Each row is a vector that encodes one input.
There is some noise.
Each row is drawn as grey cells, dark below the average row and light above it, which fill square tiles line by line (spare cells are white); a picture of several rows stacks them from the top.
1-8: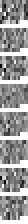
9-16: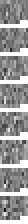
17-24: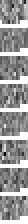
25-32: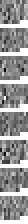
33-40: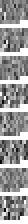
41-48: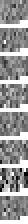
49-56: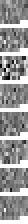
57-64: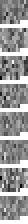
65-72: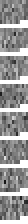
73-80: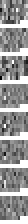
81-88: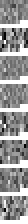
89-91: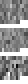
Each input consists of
one of 8 labels, together with either a point on a 9-point circle and a true/false value, or a fixed value.
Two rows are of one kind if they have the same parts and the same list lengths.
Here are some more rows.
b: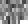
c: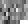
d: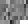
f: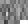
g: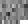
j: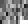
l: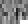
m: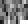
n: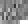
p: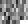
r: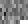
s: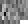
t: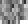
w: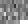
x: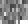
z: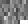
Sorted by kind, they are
b, n, t, w, x
c, d, f, g, j, l, m, p, r, s, z

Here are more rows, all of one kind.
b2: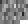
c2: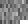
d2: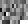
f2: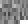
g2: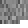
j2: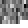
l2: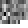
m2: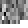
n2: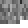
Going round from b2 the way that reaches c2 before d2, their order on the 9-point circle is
b2, g2, c2, l2, n2, m2, d2, f2, j2.
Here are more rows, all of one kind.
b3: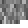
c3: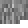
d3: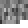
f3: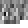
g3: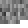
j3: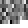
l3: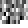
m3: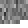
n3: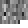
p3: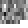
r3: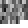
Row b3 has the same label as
l3 and n3.
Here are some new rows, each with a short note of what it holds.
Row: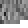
a point on a 9-point circle, one of 8 labels and a true/false value
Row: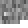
one of 8 labels
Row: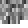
one of 8 labels
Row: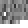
one of 8 labels
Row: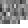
a point on a 9-point circle, one of 8 labels and a true/false value
